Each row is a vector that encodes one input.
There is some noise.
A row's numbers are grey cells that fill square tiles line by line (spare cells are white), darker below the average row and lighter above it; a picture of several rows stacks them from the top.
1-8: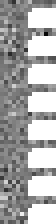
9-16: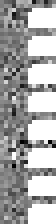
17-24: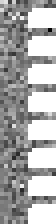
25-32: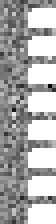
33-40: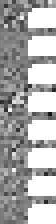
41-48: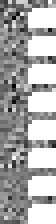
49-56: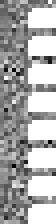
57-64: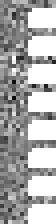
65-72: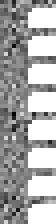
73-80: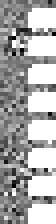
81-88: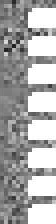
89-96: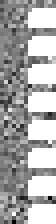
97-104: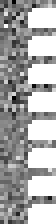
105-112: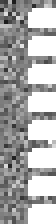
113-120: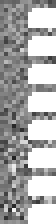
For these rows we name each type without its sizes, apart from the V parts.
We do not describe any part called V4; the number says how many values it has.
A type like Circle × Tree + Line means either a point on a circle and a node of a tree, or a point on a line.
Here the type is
Bool × (Tree + V4).
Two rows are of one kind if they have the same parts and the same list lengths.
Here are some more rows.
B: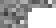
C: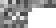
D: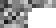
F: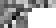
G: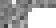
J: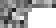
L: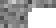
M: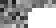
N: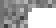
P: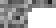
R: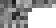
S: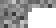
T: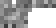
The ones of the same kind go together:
B, D, F, G, L, M, N, P, R, S, T
C, J

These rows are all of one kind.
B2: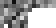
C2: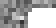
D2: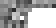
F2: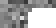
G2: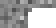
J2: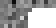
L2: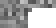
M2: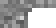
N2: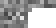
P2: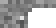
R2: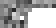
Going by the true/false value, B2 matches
F2 and J2.
